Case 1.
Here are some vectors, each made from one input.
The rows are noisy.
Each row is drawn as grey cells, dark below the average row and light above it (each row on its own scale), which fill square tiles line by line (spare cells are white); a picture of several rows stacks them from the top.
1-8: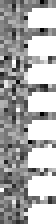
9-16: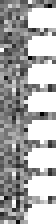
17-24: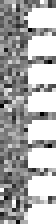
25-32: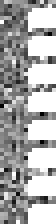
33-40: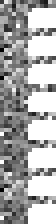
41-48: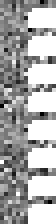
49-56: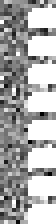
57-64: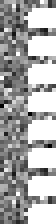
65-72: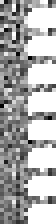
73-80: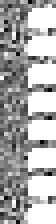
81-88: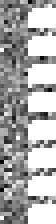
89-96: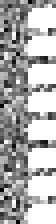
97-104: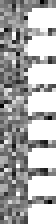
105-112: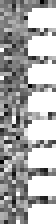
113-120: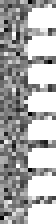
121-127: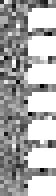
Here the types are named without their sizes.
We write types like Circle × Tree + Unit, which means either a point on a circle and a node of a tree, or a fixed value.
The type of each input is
Bool × Bool × Bool.
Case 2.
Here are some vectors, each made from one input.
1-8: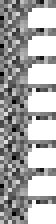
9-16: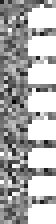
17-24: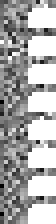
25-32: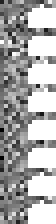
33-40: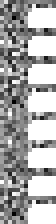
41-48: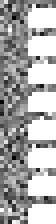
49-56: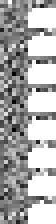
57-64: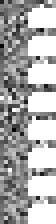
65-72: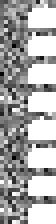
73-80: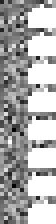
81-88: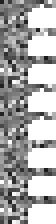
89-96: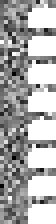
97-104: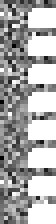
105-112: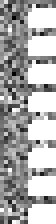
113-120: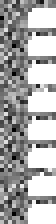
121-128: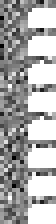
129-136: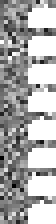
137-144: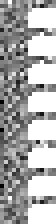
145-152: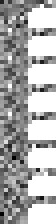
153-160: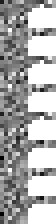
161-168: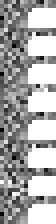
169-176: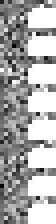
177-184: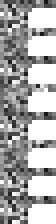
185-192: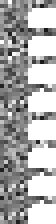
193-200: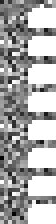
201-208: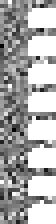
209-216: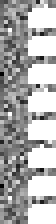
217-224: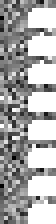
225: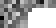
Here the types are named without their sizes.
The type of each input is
Label.
